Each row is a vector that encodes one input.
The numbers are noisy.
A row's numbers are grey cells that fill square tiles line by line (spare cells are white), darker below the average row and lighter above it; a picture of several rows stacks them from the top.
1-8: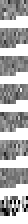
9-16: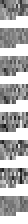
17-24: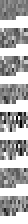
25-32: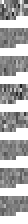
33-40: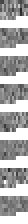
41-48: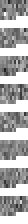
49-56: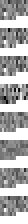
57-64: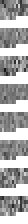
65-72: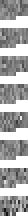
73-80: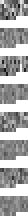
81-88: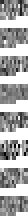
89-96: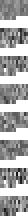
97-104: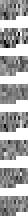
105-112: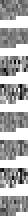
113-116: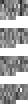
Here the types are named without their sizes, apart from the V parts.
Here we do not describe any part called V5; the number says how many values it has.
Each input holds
either a true/false value and a value of V5, or a list of points on a line.
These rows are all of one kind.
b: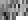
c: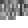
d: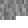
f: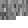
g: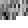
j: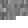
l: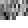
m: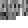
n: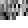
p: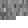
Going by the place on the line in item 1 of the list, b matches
d, g and l.
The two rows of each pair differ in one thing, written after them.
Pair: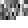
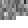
the true/false value
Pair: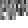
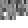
the true/false value
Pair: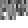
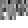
the value of V5
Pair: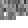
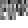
the true/false value
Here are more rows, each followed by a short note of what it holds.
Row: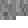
a list of one item
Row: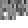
a true/false value and a value of V5
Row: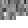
a true/false value and a value of V5
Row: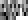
a list of one item
